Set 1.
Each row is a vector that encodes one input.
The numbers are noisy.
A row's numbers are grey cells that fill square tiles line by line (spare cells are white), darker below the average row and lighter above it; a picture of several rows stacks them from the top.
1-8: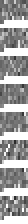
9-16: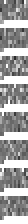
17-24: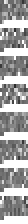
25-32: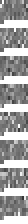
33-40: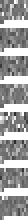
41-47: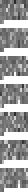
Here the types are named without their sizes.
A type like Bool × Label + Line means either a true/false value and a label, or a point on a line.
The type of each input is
Label.
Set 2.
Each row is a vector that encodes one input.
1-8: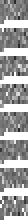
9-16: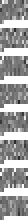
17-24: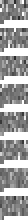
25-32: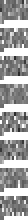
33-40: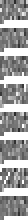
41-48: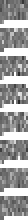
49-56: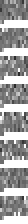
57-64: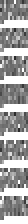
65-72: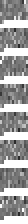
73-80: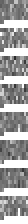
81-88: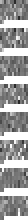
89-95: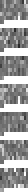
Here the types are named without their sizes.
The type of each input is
Label.
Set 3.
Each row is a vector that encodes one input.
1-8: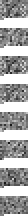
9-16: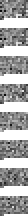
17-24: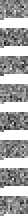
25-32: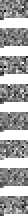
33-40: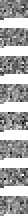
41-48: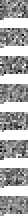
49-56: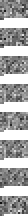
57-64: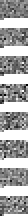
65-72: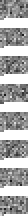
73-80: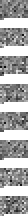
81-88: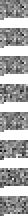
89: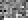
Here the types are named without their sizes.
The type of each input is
Line.
